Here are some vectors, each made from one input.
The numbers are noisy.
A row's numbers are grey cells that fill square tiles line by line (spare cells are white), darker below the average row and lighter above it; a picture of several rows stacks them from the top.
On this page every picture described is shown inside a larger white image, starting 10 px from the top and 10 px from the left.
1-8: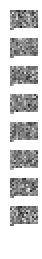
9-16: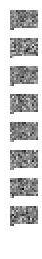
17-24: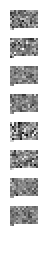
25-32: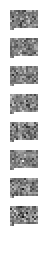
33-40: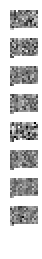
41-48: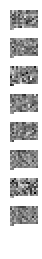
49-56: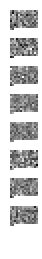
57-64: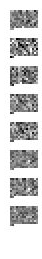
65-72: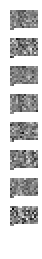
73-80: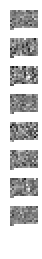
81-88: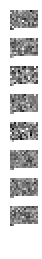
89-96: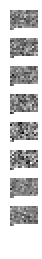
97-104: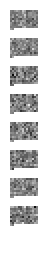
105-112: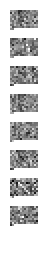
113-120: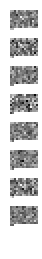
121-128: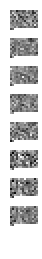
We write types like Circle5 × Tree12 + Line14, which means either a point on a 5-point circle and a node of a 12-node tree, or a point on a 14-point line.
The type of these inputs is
Circle9 × Line4 × (Tree9 + Unit).
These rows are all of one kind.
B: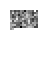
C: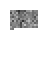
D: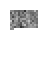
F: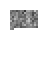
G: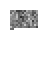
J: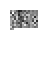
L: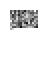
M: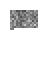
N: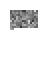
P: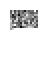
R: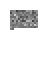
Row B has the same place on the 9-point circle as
F and G.
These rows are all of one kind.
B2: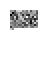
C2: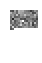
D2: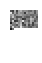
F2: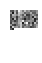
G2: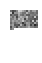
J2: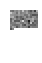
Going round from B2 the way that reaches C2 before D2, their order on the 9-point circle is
B2, J2, C2, G2, D2, F2.
